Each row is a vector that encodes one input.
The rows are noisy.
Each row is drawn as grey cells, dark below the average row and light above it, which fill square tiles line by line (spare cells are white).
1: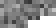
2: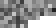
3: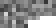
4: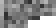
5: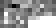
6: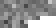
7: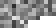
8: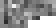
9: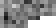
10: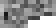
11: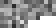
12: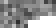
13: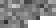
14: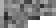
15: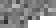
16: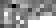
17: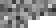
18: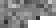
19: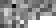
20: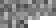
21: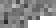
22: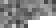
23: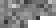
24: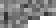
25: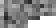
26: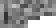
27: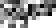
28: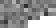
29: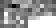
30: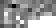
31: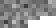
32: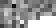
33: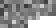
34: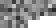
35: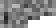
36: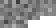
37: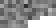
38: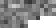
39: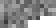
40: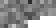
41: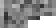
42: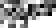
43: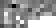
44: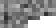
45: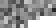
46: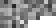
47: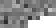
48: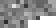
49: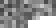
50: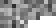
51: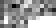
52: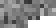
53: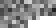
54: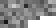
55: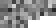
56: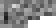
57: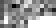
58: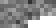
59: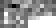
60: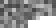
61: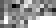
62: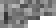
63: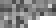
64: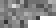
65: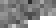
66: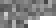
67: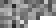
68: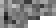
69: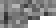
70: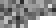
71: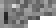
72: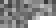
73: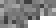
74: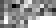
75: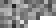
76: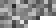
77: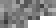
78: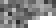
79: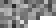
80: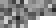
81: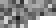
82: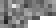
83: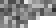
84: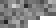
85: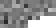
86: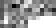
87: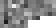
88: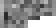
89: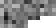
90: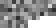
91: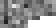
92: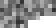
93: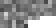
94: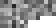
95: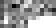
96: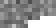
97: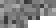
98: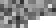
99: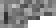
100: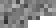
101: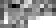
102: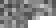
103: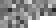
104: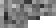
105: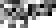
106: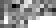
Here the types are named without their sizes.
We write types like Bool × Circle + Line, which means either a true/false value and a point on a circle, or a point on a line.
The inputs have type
List(Line).
